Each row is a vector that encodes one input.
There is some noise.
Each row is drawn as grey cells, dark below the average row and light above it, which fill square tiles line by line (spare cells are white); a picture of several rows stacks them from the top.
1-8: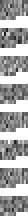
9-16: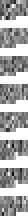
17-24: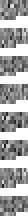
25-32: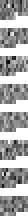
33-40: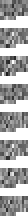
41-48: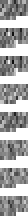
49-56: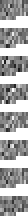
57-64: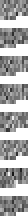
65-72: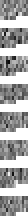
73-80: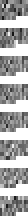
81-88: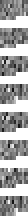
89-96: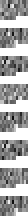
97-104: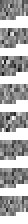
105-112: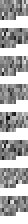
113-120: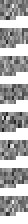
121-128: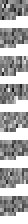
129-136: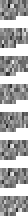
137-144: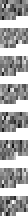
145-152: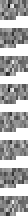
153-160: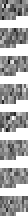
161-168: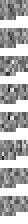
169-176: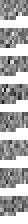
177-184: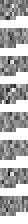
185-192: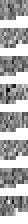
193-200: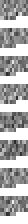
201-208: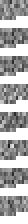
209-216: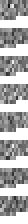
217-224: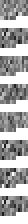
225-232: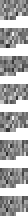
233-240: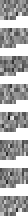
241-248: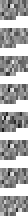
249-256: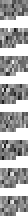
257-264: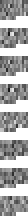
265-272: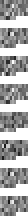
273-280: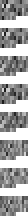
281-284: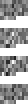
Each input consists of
a node of a 14-node tree.
